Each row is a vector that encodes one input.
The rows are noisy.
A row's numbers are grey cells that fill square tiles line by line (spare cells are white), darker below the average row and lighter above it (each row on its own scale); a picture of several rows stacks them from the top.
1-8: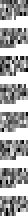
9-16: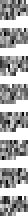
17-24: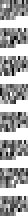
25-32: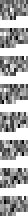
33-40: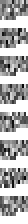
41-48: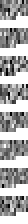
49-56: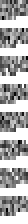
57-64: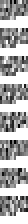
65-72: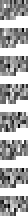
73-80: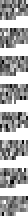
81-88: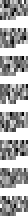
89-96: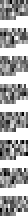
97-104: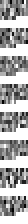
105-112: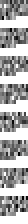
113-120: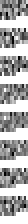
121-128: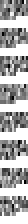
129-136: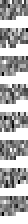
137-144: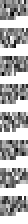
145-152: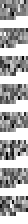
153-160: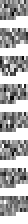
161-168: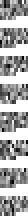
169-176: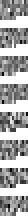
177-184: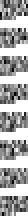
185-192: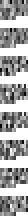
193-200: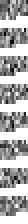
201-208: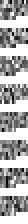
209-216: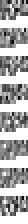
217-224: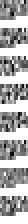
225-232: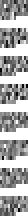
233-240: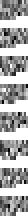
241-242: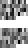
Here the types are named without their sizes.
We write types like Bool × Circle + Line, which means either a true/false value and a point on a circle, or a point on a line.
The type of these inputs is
Bool × Line × (Tree + Unit).
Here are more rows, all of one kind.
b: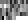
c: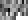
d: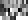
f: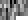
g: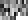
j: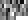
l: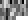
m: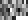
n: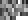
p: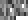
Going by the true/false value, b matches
n and p.
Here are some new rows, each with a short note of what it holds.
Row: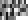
a point on a line and a true/false value
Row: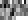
a point on a line and a true/false value
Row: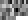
a point on a line, a node of a tree and a true/false value
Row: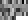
a point on a line, a node of a tree and a true/false value
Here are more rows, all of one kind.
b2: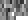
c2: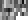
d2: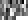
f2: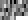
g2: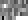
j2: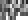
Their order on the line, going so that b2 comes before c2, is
d2, b2, j2, f2, c2, g2.
